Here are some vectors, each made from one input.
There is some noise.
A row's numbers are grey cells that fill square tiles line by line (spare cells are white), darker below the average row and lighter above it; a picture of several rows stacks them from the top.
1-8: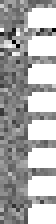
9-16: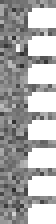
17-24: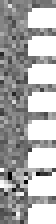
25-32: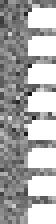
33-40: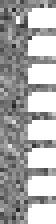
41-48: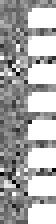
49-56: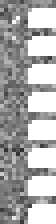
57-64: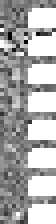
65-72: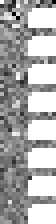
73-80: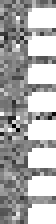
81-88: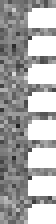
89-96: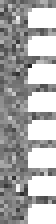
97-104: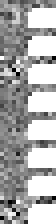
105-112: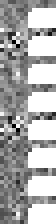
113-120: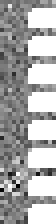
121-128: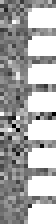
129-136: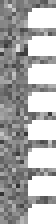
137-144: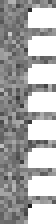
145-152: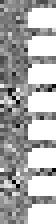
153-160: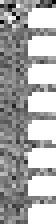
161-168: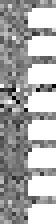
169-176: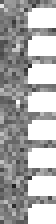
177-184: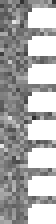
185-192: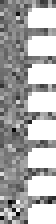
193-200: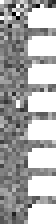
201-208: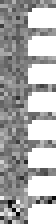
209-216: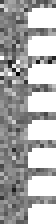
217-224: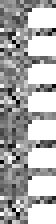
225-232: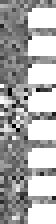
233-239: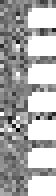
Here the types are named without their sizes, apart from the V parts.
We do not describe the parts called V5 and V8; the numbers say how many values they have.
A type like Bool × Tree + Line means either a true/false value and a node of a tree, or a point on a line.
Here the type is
(Bool × Bool × Bool × Bool + Unit) × V5 × V8 + Tree + Unit.
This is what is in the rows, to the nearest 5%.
A few of them hold a fixed value. About 10% of them hold a node of a tree. The rest hold a value of V5 and a value of V8, together with either a fixed value, or four true/false values.
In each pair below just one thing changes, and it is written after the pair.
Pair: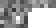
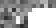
the value of V8
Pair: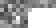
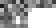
the value of V5
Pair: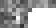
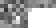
the value of V5
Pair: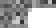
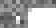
the value of V8
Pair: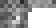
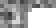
the value of V5
